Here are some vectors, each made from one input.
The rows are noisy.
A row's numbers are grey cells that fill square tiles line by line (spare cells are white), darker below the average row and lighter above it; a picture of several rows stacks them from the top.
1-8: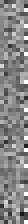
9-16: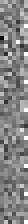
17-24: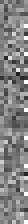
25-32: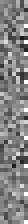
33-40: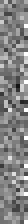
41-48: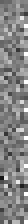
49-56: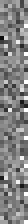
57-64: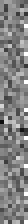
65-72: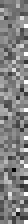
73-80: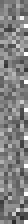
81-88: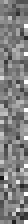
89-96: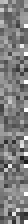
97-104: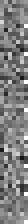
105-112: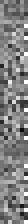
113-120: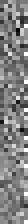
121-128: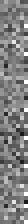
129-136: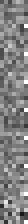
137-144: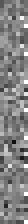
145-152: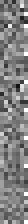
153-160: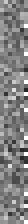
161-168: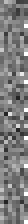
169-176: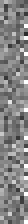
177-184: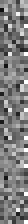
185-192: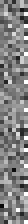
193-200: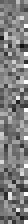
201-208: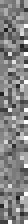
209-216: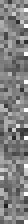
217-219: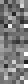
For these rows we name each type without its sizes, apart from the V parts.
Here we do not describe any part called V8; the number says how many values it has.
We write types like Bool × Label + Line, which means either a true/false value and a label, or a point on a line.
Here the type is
(Bool × Bool × Bool × Bool + Unit) × V8 + Line.
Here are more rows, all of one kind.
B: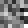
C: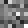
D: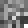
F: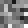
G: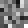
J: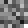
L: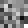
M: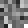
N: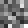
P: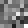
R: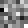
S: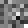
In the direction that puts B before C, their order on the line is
F, B, N, J, C, S, P, D, L, R, G, M.
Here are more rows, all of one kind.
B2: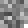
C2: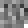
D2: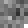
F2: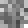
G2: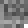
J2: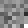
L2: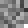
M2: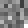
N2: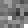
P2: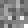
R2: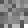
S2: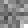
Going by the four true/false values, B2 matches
D2, M2, N2 and P2.
